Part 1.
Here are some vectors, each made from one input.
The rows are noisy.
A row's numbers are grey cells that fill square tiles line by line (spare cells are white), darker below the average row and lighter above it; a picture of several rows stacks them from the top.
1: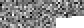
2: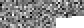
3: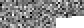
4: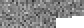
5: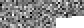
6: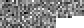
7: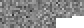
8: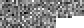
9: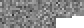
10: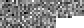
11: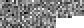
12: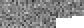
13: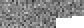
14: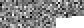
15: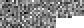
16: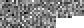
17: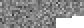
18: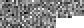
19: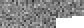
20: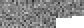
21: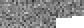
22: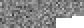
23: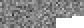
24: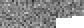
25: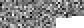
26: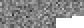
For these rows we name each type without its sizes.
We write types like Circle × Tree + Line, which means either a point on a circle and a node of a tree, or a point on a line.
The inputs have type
Line.
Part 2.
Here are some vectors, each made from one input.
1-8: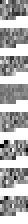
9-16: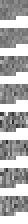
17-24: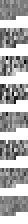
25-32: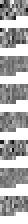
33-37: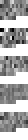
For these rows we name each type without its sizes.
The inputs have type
Line.
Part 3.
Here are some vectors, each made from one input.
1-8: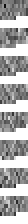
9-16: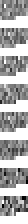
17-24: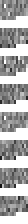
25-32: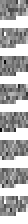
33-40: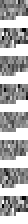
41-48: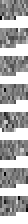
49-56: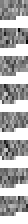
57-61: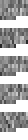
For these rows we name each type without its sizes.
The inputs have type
Bool × Bool × Bool × Bool + Unit.
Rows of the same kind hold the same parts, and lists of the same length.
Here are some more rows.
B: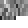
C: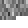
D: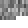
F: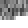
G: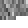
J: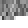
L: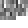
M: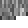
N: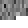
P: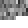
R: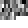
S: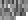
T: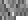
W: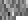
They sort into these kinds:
B, C, D, F, G, J, L, M, N, P, S, T, W
R

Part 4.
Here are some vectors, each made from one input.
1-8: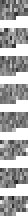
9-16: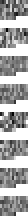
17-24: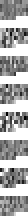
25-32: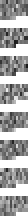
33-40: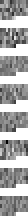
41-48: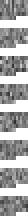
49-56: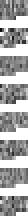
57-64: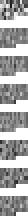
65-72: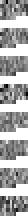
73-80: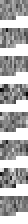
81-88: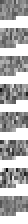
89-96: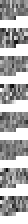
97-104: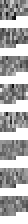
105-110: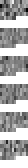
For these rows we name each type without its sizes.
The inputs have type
Bool × Bool × Bool × Bool.
